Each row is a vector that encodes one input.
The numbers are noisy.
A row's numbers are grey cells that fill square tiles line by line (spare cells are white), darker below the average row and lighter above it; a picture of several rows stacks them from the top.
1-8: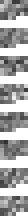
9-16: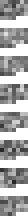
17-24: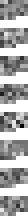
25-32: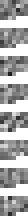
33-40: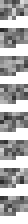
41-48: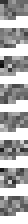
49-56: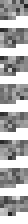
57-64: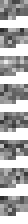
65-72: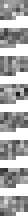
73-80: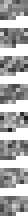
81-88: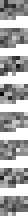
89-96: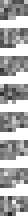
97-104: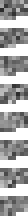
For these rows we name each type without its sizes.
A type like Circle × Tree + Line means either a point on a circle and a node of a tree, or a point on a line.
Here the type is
Line + Tree.
